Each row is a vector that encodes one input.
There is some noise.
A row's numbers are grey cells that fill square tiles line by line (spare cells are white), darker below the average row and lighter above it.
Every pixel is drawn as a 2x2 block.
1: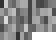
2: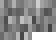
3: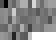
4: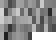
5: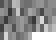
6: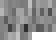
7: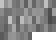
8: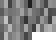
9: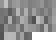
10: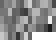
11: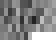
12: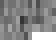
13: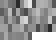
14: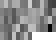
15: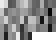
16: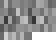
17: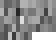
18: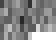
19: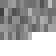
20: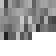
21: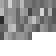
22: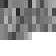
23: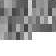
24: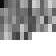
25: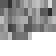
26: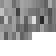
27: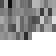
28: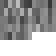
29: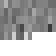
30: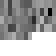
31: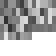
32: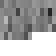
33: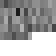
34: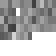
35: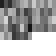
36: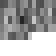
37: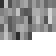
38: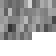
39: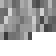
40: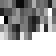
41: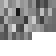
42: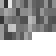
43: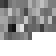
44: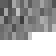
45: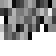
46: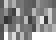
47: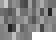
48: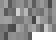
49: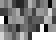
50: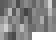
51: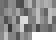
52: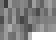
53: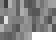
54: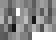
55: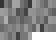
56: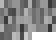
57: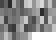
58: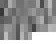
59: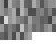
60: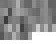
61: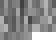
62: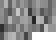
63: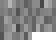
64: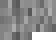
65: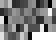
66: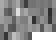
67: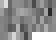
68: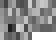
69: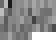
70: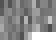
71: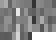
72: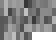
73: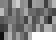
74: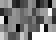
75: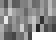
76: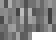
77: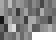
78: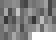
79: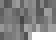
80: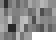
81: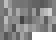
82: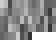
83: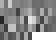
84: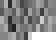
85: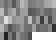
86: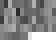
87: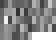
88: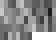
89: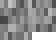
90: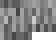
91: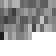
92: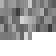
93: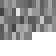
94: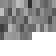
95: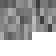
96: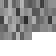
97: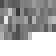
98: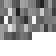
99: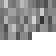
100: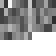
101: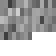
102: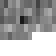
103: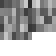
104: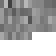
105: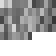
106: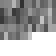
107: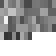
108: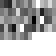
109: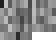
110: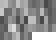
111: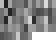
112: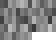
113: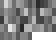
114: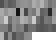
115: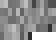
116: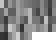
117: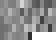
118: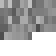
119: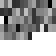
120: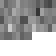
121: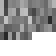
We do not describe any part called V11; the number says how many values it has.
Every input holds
either a fixed value, or one of 5 labels, a true/false value and a value of V11.
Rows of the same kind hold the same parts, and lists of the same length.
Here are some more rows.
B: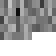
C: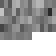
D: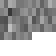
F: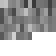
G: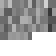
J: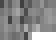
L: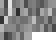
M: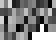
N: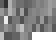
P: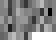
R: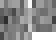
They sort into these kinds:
B, C, D, F, G, J, L, N, P, R
M

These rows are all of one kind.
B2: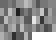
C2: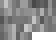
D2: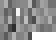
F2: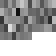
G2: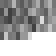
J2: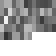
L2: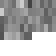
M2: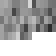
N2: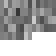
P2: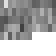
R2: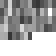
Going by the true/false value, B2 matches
F2, G2, M2 and R2.
